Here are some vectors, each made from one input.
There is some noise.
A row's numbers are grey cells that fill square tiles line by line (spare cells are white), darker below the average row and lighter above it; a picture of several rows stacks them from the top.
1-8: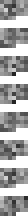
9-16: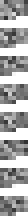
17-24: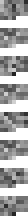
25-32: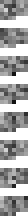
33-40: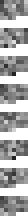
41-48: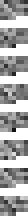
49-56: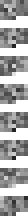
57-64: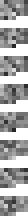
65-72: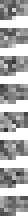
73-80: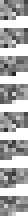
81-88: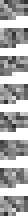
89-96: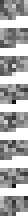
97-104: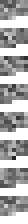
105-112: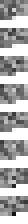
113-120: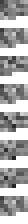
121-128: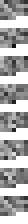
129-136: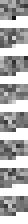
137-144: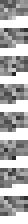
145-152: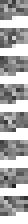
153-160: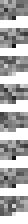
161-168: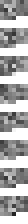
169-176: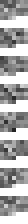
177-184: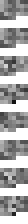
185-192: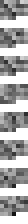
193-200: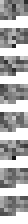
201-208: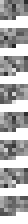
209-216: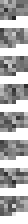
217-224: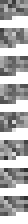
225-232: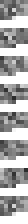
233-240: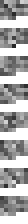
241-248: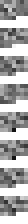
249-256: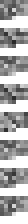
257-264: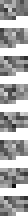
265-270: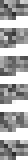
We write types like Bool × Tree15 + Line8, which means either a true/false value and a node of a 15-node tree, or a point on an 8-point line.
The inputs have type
Bool × Bool × Bool × Bool.
